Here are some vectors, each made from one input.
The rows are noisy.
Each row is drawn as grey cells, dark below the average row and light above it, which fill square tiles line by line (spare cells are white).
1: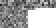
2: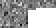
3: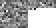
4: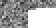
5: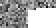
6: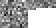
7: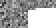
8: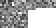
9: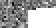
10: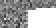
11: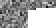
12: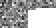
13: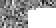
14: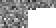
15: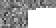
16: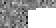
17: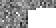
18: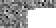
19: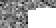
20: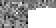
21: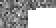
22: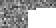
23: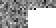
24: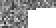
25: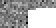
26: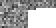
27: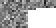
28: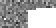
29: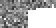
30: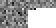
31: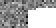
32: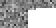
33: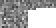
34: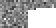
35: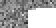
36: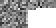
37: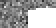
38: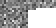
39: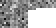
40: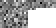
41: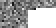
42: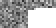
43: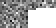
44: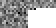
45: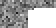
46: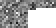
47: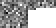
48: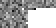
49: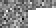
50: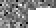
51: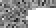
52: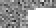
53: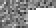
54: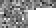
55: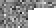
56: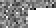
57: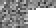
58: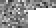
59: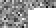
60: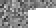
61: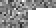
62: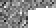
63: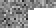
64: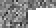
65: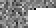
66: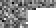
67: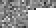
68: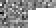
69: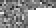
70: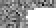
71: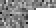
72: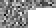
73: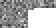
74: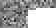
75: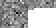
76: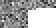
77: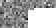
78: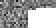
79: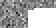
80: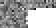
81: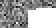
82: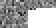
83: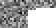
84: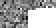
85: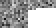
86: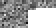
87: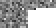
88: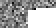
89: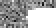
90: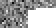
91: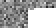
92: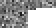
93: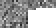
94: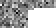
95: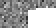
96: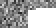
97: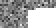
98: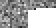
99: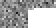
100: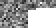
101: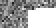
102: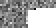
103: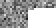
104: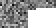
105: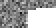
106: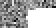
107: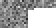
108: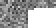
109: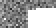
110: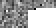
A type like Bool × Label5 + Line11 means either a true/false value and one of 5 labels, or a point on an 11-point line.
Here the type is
Circle8 × (Circle8 + Line4).
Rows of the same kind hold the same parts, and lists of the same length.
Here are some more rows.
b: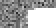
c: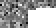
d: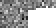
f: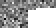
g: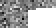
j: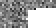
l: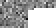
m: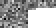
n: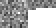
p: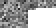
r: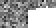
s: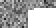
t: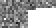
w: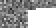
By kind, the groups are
b, c, j, m, p, r, t, w
d, f, g, l, n, s

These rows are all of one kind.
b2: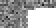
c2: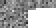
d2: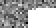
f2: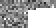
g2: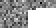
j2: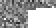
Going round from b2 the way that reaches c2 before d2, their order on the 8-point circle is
b2, c2, d2, g2, f2, j2.
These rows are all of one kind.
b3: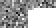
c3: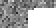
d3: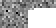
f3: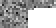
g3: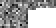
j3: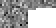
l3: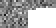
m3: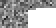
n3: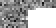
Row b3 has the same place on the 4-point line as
j3 and n3.
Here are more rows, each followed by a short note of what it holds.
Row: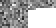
a point on each of two 8-point circles
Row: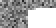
a point on an 8-point circle and a point on a 4-point line
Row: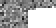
a point on an 8-point circle and a point on a 4-point line
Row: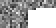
a point on each of two 8-point circles
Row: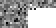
a point on each of two 8-point circles
